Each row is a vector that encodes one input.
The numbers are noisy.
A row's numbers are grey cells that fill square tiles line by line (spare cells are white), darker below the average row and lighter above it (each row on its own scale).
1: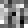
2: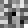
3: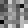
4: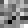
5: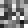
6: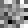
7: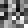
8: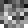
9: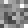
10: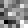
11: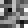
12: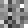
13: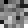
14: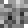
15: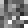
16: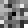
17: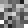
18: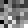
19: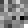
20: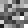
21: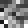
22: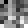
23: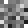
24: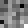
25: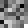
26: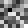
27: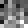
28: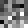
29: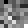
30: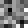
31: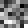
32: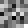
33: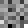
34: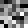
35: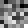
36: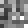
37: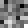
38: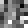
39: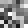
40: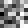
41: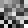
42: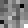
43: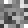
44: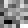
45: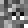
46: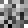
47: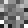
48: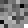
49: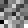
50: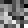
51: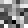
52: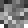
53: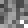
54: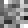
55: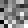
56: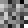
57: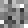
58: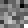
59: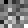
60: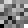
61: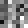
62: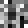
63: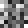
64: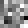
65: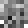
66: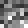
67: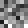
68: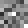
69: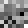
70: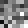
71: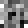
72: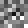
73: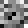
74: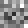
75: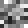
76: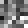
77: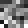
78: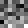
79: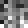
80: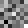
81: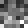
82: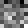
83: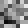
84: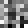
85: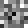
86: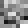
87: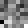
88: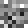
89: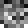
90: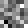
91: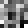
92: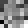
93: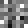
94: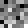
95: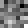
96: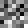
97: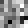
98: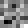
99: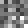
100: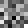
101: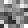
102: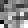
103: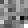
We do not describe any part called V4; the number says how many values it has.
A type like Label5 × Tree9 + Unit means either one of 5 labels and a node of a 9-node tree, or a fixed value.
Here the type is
List2(Bool × V4).
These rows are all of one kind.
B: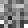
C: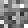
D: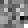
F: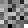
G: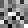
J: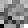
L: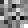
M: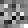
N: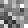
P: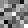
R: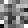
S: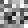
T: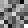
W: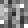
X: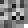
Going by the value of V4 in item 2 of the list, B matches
J, P, T and X.
